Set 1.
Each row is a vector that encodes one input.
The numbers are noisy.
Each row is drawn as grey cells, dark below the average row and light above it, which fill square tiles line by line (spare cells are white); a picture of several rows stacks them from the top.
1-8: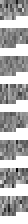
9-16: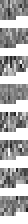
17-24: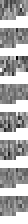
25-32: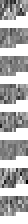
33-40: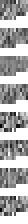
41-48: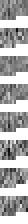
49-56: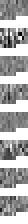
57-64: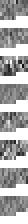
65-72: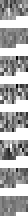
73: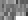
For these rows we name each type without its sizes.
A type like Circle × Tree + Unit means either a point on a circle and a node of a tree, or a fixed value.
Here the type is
List(Line).
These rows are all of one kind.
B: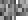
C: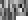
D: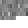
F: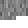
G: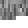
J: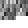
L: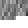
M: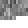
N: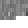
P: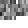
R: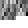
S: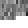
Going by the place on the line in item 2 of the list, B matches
M and N.
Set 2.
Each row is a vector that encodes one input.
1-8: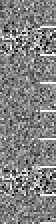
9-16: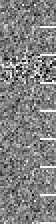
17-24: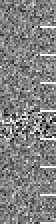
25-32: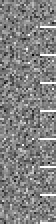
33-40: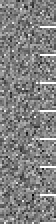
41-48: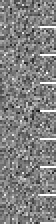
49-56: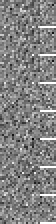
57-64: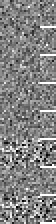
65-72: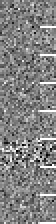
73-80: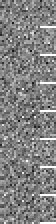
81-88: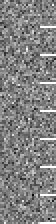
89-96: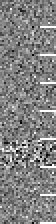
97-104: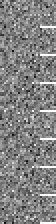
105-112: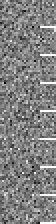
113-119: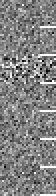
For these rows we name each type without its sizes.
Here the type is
List(Circle).
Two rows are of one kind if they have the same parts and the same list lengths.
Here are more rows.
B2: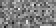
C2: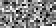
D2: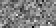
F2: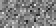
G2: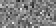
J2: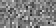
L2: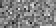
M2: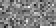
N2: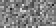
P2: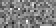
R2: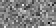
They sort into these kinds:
B2, D2, L2, M2, P2
C2
F2, G2, J2, N2, R2

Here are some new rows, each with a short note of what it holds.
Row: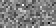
a list of one item
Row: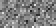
a list of one item
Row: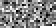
the empty list
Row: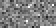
a list of two items
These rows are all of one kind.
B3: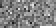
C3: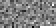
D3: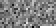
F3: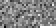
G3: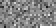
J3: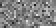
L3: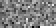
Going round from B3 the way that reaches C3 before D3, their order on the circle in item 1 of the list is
B3, J3, G3, F3, C3, L3, D3.
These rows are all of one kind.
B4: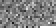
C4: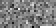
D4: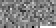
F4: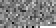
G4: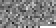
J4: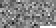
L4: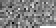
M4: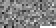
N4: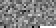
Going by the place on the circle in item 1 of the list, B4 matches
D4, F4 and G4.
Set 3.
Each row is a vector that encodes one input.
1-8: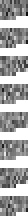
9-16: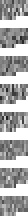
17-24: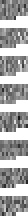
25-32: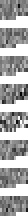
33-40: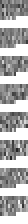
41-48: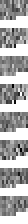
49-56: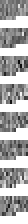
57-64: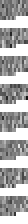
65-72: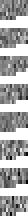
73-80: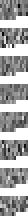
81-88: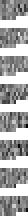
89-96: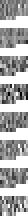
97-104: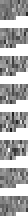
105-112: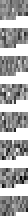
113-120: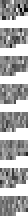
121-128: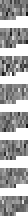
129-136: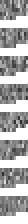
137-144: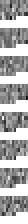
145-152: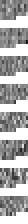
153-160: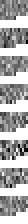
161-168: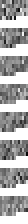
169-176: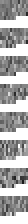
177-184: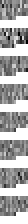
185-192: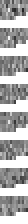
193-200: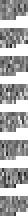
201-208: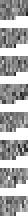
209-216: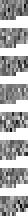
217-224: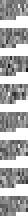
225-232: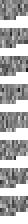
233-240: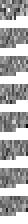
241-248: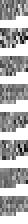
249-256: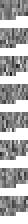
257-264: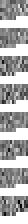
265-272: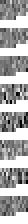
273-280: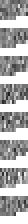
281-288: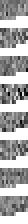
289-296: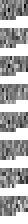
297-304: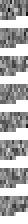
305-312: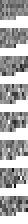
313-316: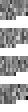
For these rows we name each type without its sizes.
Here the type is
Bool × Bool × Bool + Tree + Unit.
